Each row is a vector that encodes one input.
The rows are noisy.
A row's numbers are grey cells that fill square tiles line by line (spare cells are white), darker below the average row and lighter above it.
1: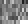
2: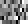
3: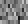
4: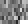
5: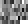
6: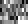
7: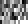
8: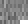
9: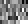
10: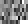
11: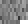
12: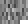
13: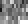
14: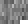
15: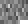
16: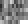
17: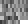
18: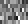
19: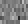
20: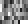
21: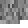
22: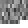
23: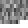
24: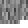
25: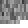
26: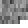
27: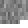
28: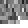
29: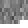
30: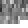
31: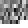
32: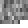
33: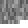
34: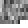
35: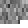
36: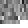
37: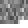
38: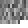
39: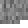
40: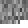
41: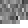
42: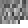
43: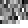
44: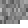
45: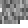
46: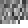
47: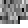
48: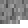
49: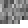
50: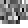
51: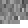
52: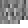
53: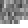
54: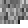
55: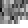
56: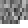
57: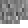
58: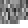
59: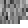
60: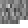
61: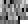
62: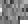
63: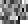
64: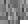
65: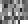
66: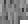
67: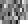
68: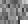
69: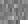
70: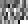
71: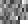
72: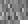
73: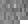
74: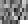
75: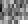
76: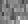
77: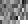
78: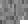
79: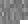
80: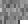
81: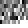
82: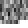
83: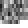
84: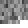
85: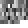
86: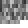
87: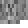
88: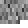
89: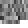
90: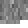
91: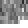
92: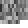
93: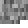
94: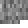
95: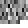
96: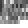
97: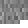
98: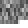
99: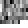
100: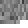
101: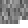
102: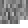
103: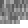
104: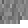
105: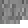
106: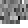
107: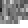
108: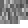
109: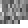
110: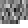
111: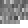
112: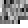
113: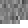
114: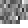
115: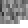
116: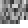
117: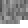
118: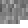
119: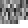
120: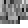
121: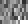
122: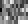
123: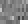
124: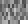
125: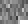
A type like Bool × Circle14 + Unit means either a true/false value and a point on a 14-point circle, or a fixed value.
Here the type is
Label6 × (Label6 + Tree9).
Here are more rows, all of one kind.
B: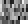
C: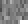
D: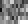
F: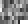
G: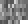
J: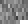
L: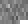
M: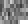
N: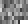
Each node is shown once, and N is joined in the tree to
C.
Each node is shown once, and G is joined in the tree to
D and M.
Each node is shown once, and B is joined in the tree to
C and M.
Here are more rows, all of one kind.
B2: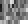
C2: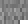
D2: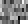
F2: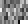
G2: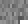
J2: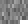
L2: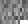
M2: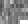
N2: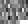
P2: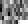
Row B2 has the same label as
D2, G2, L2 and N2.
